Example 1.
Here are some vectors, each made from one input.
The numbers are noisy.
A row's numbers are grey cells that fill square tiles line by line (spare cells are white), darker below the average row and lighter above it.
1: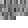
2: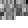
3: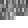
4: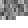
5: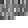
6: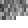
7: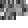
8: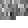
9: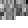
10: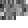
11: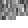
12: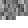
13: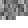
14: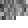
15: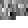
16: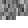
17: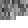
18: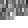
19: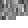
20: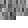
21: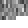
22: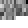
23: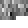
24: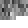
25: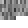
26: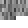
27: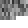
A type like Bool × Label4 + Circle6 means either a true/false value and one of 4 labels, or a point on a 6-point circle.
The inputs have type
Bool × Bool × Bool.
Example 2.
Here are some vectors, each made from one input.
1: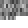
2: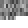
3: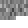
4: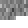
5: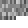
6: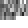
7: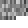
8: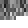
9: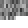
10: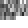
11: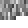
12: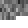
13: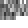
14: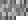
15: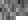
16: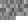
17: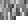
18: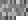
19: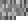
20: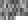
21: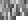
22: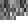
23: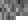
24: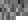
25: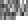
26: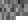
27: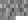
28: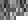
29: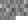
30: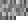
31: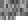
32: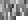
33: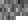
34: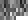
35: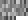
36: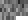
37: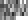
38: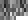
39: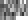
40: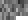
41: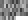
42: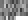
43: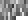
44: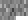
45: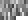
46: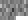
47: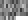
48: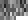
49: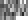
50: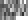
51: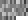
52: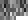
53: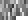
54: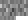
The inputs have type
Tree7.
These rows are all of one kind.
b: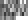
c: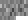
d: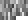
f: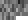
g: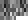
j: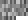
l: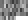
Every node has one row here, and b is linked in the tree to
l.
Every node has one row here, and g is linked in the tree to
f.
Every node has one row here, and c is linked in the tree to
f, j and l.
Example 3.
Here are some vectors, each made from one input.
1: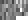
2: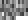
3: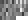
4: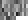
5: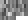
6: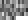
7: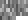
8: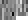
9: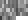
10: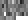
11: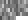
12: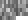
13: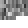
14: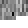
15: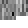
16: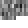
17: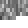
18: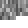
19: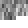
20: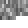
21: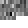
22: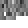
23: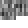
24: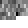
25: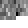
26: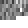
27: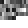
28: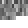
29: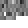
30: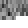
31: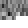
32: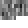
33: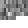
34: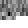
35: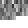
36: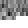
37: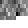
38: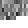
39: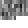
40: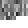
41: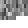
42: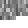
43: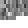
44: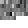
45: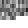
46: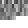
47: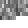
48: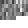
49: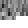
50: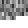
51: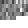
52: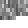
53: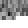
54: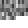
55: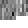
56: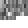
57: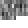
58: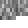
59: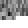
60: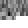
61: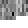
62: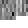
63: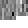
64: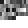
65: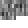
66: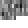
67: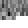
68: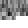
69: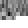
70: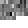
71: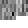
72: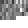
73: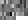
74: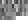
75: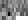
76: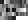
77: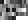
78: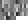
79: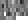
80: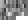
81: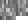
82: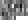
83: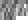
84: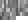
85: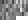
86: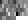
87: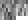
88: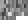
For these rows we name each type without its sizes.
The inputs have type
Circle + Unit.
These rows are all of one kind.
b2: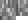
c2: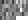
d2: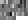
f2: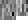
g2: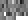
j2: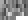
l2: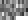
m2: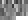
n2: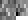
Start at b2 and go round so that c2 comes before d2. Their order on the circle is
b2, n2, m2, f2, c2, l2, g2, d2, j2.
